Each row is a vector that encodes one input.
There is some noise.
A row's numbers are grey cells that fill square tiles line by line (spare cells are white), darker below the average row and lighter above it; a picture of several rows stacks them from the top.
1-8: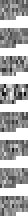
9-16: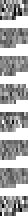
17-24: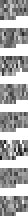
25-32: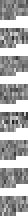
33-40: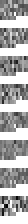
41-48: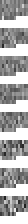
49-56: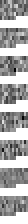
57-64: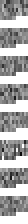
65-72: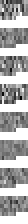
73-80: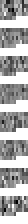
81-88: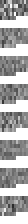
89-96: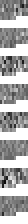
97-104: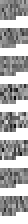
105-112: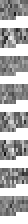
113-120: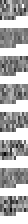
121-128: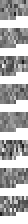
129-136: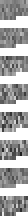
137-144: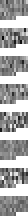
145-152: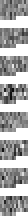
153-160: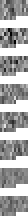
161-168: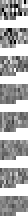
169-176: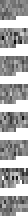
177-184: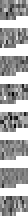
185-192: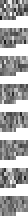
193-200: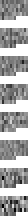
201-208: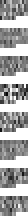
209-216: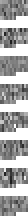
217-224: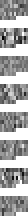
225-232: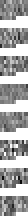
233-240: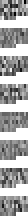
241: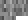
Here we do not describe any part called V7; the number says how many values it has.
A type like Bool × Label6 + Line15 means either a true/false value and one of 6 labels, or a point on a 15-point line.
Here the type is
Bool × (Line9 + V7) × (Tree8 + Unit).
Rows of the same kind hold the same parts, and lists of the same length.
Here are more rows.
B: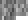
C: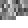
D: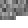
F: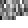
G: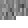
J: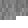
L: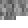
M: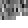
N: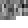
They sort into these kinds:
B, C, G, N
D, L
F, M
J

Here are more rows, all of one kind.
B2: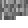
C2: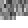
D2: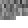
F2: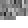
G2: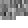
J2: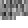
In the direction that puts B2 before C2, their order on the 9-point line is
B2, G2, F2, C2, J2, D2.
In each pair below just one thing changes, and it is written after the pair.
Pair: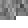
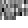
the true/false value
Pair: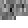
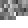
the value of V7
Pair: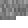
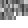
the node of the tree
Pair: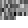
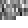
the value of V7
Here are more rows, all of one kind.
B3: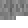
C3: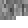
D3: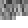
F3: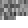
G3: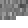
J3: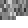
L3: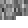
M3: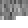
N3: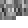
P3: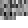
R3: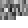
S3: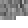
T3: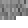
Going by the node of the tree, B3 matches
J3 and P3.
